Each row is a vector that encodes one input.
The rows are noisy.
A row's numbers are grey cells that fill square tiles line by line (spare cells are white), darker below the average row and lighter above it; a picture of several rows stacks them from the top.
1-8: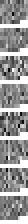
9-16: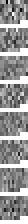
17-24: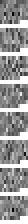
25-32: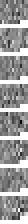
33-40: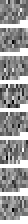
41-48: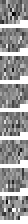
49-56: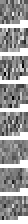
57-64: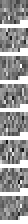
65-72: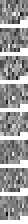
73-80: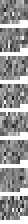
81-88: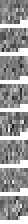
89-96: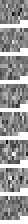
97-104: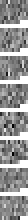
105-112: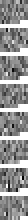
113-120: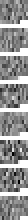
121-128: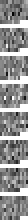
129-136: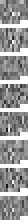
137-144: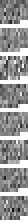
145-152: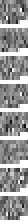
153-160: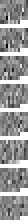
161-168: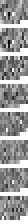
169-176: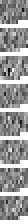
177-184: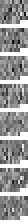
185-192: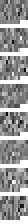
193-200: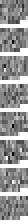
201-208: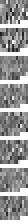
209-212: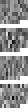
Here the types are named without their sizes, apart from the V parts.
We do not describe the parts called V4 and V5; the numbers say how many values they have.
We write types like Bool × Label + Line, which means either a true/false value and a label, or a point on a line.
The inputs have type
Line × (Line + V5) × V4.
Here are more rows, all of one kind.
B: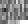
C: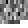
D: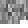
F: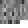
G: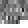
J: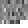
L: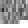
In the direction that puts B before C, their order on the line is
B, L, G, D, J, F, C.
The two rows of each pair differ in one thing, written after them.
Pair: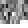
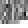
the place on one of the two lines
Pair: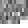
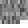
the value of V4
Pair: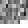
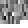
the place on one of the two lines
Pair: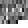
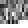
the place on one of the two lines
